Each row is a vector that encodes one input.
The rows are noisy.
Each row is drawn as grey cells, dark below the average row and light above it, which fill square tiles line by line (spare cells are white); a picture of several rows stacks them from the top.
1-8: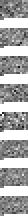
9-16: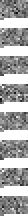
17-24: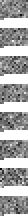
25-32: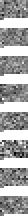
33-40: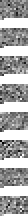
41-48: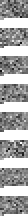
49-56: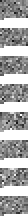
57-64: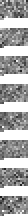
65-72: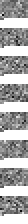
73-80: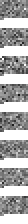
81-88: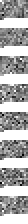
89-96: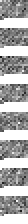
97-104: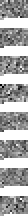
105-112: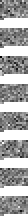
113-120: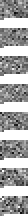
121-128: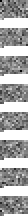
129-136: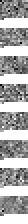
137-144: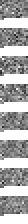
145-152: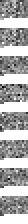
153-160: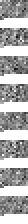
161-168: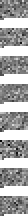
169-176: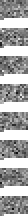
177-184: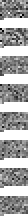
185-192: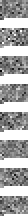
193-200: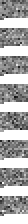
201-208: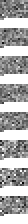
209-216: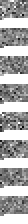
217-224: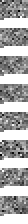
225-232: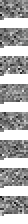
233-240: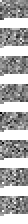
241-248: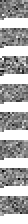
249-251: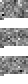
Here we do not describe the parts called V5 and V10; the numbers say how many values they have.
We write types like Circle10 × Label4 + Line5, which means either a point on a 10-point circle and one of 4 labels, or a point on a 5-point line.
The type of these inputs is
(Bool × Bool × Bool × Bool + V10) × V5 + Label4.
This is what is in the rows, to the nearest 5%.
About 10% of them hold one of 4 labels. The rest hold a value of V5, together with either four true/false values, or a value of V10.
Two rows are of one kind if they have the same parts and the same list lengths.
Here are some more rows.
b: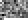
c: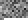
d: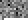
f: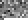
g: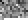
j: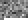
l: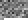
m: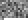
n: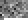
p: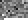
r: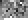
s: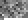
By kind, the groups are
b, c, d, g, j, l, m
f, n, p, s
r

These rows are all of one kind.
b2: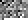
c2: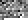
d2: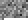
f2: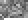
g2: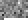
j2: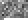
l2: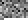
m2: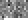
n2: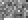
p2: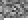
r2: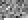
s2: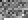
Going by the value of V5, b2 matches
c2 and s2.
